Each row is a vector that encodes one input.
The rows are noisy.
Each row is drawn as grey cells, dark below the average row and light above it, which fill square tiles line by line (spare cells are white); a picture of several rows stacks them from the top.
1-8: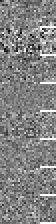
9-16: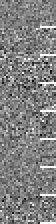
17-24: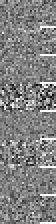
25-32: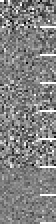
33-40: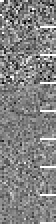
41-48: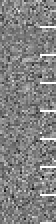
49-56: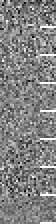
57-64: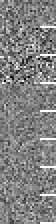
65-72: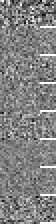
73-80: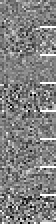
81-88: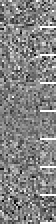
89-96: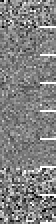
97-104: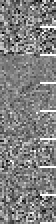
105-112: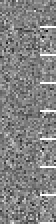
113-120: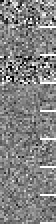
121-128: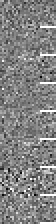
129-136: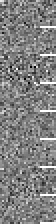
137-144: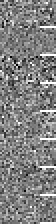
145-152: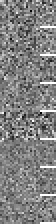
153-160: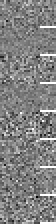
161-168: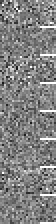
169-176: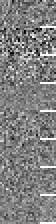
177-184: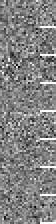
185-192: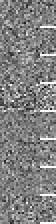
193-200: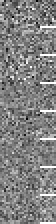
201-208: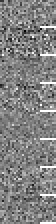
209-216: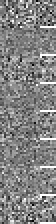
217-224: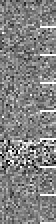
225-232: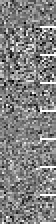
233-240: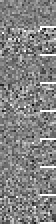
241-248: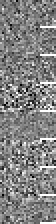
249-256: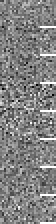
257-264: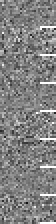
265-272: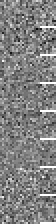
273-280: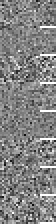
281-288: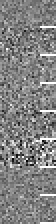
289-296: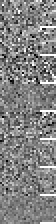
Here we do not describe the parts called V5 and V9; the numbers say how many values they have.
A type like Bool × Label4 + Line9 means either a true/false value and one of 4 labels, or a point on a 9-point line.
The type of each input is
(Circle13 + V9) × V5 + Tree13.
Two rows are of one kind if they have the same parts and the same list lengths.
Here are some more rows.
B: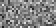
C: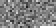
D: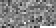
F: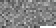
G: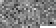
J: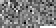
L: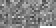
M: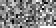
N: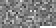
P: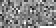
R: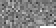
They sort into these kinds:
B, N, P
C, D, G, J, R
F, L, M

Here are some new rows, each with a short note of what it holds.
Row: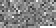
a node of a 13-node tree
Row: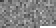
a value of V5 and a value of V9
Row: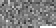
a point on a 13-point circle and a value of V5
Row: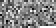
a node of a 13-node tree
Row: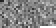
a point on a 13-point circle and a value of V5
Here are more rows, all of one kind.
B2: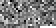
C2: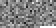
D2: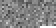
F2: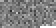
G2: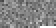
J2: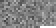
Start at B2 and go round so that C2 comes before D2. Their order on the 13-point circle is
B2, G2, C2, D2, J2, F2.
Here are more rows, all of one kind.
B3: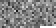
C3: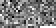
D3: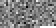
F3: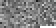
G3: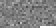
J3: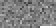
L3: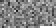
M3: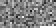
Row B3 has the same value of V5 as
F3 and J3.
